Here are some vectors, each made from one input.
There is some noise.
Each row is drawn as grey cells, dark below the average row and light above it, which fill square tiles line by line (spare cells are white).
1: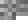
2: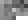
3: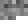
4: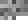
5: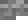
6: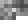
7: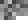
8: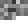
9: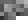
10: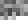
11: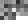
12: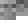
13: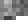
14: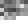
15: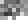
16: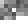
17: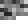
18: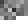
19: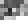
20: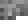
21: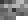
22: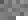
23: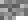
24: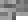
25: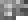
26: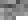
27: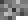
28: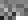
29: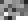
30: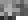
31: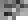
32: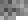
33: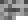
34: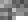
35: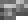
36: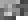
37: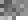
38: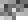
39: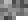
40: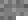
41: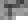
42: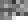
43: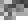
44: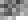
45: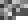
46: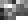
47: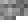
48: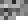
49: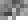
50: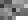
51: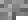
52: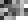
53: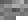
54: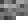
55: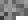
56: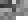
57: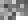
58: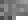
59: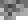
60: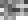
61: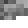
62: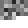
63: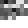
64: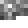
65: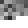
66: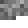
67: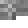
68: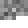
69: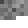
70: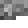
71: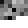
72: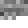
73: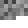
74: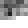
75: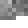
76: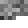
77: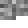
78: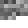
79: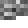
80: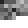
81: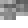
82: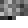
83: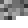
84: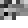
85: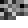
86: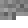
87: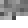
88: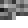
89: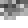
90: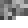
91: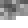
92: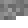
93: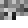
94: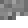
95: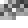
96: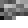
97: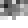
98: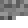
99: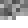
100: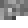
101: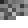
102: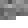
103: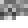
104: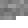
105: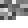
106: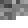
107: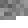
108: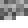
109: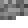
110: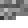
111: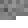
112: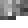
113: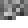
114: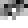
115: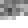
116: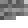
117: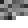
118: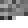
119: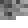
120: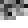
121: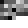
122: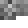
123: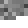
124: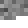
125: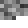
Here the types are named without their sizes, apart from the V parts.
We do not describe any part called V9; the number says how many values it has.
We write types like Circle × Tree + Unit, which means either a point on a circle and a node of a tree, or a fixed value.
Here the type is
Label × Line × V9.
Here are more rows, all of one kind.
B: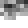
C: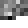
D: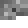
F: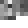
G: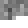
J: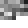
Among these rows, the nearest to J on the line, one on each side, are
B and C.
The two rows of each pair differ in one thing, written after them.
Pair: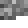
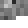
the place on the line
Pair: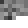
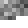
the value of V9
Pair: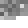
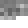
the place on the line
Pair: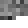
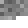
the value of V9
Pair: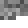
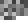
the value of V9
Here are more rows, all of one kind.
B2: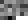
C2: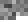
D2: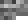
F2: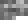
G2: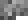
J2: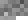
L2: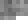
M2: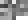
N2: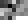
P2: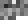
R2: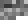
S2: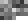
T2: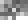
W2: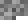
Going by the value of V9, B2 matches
C2, D2 and T2.
